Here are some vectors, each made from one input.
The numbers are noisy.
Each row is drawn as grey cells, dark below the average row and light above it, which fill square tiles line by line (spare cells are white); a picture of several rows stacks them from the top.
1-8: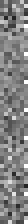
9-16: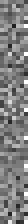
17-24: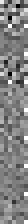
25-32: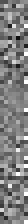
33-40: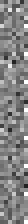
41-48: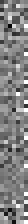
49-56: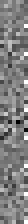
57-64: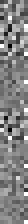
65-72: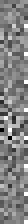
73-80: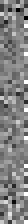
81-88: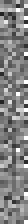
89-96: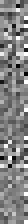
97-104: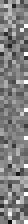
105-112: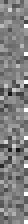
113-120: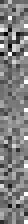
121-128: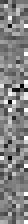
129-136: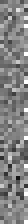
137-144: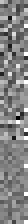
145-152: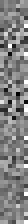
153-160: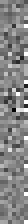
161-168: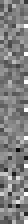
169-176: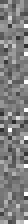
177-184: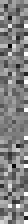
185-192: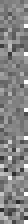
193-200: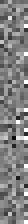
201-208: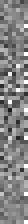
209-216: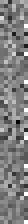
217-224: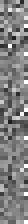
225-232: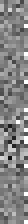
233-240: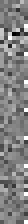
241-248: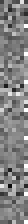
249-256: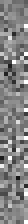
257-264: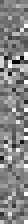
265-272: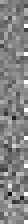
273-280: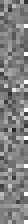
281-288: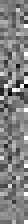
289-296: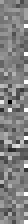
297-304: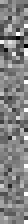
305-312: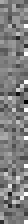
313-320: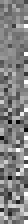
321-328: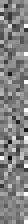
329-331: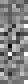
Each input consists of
either a point on a 6-point line, or a list of up to two points on a 7-point line.
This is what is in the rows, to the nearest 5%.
About 25% of them hold a point on a 6-point line. The rest are lists of up to two points on a 7-point line: a few of all rows are empty, 30% hold one and 40% two.
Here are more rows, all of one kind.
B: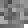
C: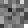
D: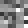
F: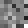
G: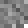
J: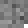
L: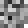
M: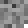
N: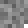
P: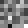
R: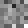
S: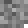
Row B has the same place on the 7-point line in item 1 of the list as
M, P and S.
